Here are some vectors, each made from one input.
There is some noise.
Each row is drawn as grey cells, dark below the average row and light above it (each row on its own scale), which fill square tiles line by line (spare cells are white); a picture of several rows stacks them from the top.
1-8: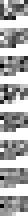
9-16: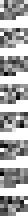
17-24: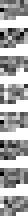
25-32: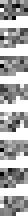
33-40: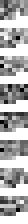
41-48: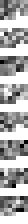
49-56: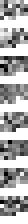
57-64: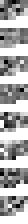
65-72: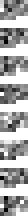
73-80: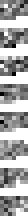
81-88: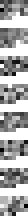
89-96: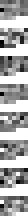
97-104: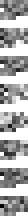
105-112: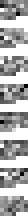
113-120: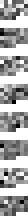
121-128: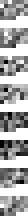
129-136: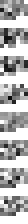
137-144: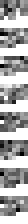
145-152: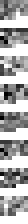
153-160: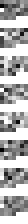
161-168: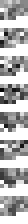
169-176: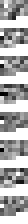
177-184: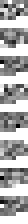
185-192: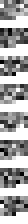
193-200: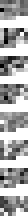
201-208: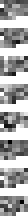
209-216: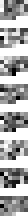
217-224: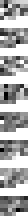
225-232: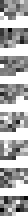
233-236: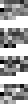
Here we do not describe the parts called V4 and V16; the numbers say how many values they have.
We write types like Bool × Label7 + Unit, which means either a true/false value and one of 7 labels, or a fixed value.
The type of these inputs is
(Bool × Circle11 + V4) × V16.
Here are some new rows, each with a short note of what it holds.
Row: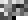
a point on an 11-point circle, a true/false value and a value of V16
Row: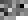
a value of V4 and a value of V16
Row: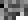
a point on an 11-point circle, a true/false value and a value of V16
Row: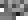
a point on an 11-point circle, a true/false value and a value of V16
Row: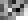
a value of V4 and a value of V16
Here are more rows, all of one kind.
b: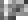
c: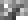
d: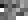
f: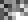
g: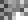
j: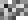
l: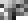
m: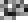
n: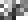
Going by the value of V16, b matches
c, l and n.
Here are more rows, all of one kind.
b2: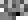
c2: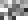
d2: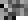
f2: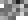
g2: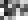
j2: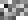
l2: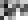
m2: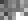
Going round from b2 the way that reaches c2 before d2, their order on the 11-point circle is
b2, l2, j2, c2, f2, m2, g2, d2.
